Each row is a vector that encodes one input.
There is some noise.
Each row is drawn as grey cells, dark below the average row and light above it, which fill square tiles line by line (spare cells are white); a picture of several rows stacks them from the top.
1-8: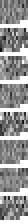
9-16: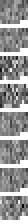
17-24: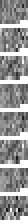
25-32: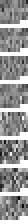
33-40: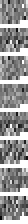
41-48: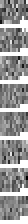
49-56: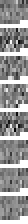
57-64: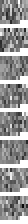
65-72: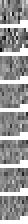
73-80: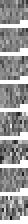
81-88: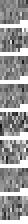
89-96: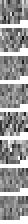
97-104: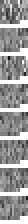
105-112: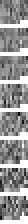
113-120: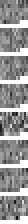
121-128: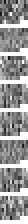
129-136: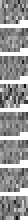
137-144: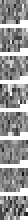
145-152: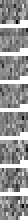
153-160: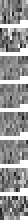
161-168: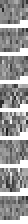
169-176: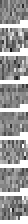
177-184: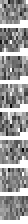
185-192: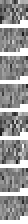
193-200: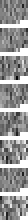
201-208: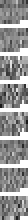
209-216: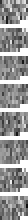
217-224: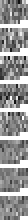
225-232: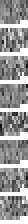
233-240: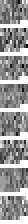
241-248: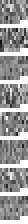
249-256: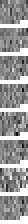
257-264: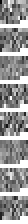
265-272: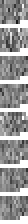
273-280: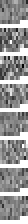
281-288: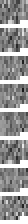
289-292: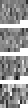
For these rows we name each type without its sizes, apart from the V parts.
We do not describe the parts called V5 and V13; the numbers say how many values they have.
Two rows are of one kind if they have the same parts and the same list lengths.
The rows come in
3 kinds.
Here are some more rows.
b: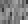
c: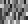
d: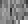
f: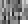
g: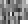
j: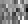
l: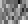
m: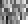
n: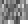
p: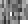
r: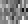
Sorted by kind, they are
b, f, g, p
c, j, m
d, l, n, r

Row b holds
a node of a tree and a value of V5.
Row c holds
a value of V13.
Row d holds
three true/false values and a value of V5.
